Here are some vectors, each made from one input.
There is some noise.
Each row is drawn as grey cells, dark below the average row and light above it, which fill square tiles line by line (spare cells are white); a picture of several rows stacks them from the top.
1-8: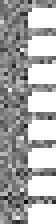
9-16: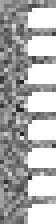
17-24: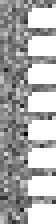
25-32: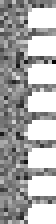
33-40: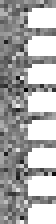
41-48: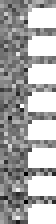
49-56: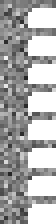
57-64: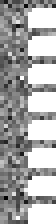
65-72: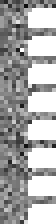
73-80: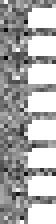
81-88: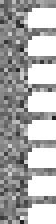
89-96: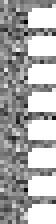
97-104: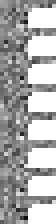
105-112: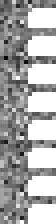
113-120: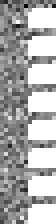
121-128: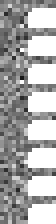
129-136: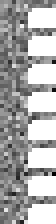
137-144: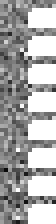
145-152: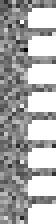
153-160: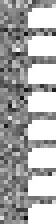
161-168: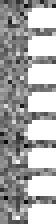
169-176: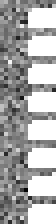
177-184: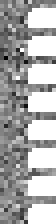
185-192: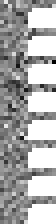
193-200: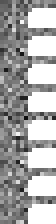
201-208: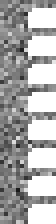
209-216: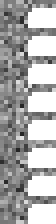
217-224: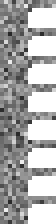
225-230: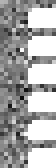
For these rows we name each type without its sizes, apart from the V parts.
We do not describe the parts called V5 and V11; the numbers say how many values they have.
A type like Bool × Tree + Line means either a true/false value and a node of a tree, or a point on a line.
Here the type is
Bool × Bool × Bool × (Tree + V11) + V5.
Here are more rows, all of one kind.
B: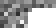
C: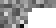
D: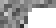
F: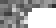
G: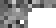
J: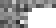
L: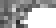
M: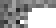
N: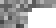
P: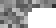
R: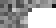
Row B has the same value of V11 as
F, L and M.
